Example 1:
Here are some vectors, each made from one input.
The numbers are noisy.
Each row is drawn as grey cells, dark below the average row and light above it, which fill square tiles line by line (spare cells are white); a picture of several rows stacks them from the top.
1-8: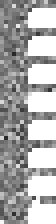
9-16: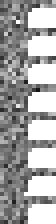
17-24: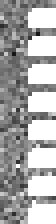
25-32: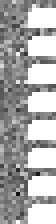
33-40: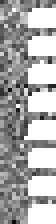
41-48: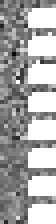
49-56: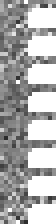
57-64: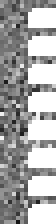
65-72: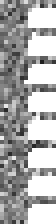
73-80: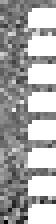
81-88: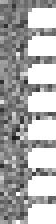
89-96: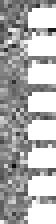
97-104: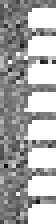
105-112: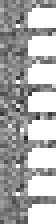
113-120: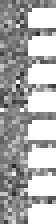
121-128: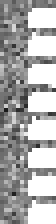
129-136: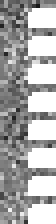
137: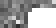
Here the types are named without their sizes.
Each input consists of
either three true/false values, or a list of points on a line.
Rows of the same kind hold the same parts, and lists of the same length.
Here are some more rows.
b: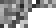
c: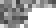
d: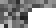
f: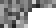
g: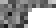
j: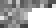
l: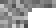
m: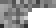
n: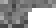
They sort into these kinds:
b, c, f
d
g, j, m, n
l

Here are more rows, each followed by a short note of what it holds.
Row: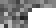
the empty list
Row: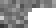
a list of one item
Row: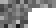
a list of one item
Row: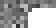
a list of two items
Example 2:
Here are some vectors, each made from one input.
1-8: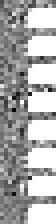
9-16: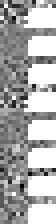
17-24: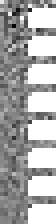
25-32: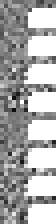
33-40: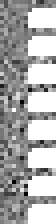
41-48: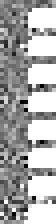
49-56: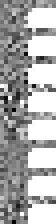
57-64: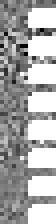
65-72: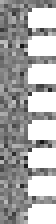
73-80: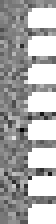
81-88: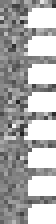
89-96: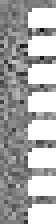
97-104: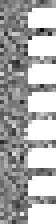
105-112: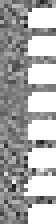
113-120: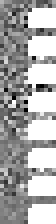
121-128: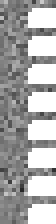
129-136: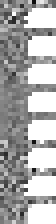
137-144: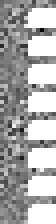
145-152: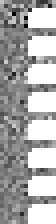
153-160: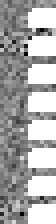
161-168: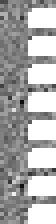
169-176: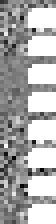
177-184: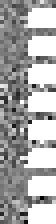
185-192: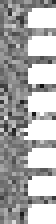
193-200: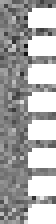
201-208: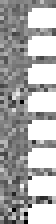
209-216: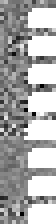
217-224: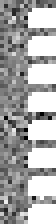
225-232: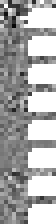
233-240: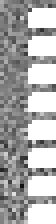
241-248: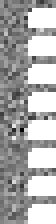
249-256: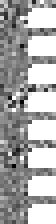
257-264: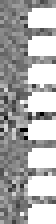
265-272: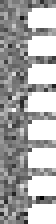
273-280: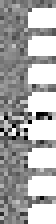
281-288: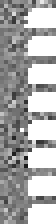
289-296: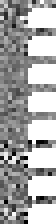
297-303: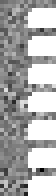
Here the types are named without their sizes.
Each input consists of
a label, a point on a line and a true/false value.
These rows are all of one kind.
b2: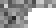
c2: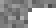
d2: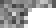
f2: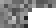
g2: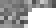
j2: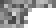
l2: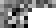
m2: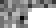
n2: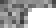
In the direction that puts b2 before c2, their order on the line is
f2, m2, j2, b2, l2, c2, g2, n2, d2.
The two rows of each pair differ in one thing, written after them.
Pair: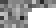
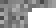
the label
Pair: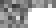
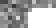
the true/false value
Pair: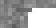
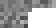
the true/false value
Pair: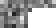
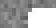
the label
